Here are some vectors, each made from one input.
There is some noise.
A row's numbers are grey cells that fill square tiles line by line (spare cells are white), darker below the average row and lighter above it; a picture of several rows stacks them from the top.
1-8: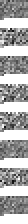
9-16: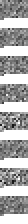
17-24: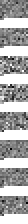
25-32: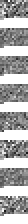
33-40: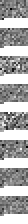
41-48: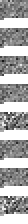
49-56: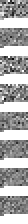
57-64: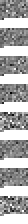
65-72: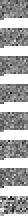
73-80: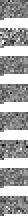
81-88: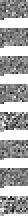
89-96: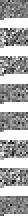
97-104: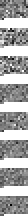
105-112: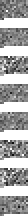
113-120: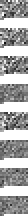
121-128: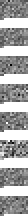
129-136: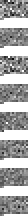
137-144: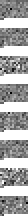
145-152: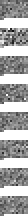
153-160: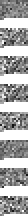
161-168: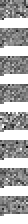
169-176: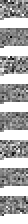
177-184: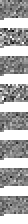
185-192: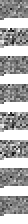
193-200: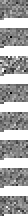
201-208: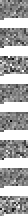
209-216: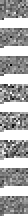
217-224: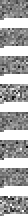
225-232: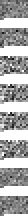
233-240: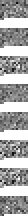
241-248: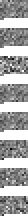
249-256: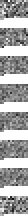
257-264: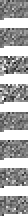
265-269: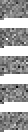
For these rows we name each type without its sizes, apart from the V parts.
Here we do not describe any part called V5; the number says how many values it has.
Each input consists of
either a point on a line and a true/false value, or a value of V5.
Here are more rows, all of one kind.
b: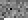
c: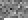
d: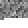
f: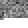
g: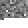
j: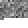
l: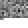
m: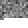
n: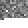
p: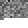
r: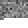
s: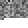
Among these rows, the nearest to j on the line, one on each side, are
d and g.
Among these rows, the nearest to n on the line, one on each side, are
g and p.
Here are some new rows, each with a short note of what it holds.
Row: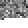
a point on a line and a true/false value
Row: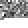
a value of V5
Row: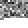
a value of V5
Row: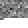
a point on a line and a true/false value
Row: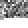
a value of V5
